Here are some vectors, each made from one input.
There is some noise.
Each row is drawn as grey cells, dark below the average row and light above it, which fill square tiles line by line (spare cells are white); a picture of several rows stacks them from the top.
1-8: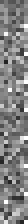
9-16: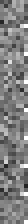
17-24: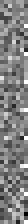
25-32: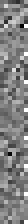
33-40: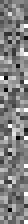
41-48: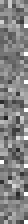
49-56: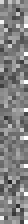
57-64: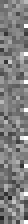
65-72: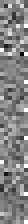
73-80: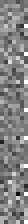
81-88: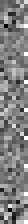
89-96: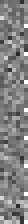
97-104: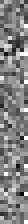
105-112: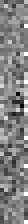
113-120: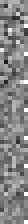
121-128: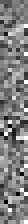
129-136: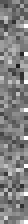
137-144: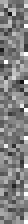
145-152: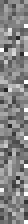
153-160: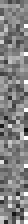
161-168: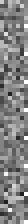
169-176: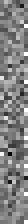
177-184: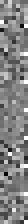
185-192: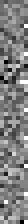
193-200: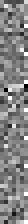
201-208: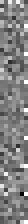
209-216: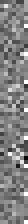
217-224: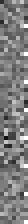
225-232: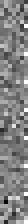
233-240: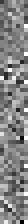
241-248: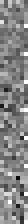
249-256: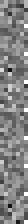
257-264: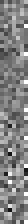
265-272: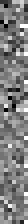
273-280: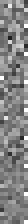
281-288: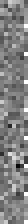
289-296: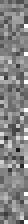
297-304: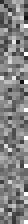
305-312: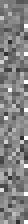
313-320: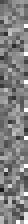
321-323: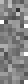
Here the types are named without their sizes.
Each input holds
either a point on a circle and a true/false value, or a point on a line.
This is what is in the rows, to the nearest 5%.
About 45% of them hold a point on a circle and a true/false value. The rest hold a point on a line.
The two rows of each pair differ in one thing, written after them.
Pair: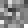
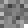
the true/false value
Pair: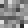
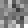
the place on the circle
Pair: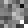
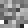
the true/false value
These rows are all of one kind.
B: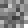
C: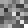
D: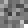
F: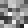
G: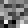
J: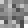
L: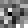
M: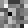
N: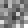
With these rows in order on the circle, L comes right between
C and M.
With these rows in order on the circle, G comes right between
B and N.
